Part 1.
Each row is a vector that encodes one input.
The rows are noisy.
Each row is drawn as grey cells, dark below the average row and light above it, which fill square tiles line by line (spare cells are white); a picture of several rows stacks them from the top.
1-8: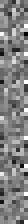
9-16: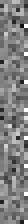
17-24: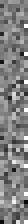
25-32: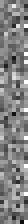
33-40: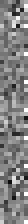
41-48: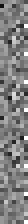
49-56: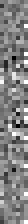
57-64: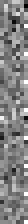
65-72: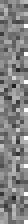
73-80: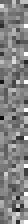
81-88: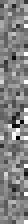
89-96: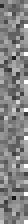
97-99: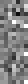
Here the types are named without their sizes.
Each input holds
a point on a line.
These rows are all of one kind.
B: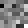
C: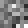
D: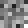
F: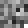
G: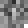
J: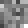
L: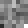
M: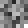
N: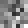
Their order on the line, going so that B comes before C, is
D, B, F, N, J, L, C, M, G.
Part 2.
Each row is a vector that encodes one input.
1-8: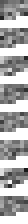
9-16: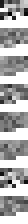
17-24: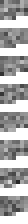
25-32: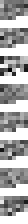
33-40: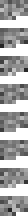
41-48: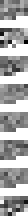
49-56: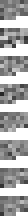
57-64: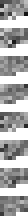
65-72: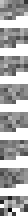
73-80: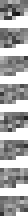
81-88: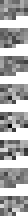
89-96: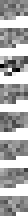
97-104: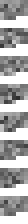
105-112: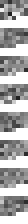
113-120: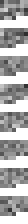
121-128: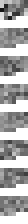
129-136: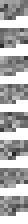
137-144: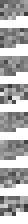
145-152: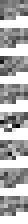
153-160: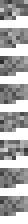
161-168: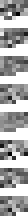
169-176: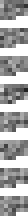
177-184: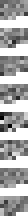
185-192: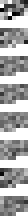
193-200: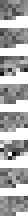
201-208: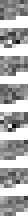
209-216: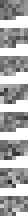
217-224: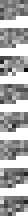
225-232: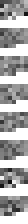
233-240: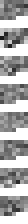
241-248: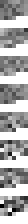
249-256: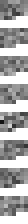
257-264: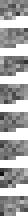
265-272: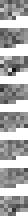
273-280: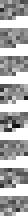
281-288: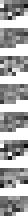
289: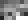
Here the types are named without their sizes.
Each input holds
a label.
